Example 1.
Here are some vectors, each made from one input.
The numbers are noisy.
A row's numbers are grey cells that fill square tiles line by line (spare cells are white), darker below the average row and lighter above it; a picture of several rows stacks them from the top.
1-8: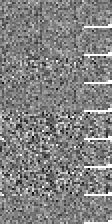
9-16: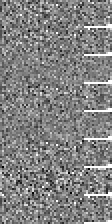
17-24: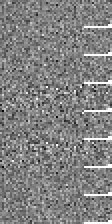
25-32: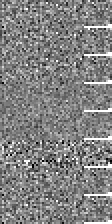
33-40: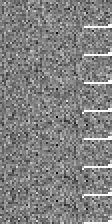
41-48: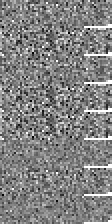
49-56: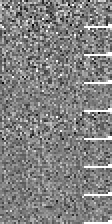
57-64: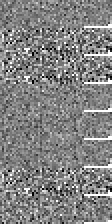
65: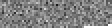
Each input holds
a true/false value, together with either a fixed value, or a node of a 9-node tree.
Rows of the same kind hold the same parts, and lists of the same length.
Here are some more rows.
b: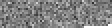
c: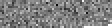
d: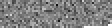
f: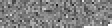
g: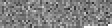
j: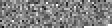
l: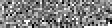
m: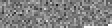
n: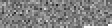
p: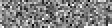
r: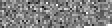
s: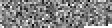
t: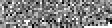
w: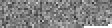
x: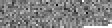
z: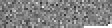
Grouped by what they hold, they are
b, c, d, f, g, j, m, n, r, w, x, z
l, p, s, t

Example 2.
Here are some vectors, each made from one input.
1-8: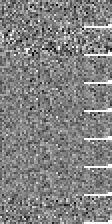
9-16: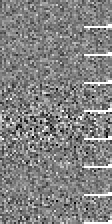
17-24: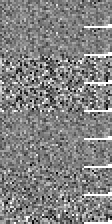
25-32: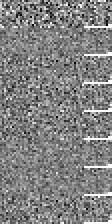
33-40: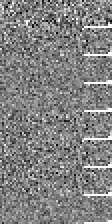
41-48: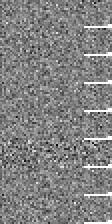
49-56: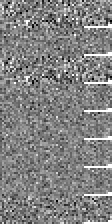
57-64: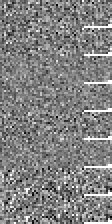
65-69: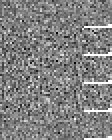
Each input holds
a true/false value, together with either a fixed value, or a node of a 9-node tree.
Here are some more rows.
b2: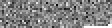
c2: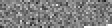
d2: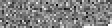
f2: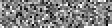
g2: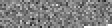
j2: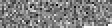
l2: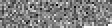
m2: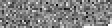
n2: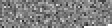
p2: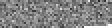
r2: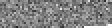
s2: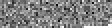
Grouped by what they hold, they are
b2, c2, d2, g2, j2, l2, m2, n2, p2, r2, s2
f2

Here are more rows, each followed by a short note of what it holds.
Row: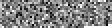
a true/false value
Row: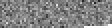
a node of a 9-node tree and a true/false value
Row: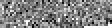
a true/false value
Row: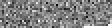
a node of a 9-node tree and a true/false value
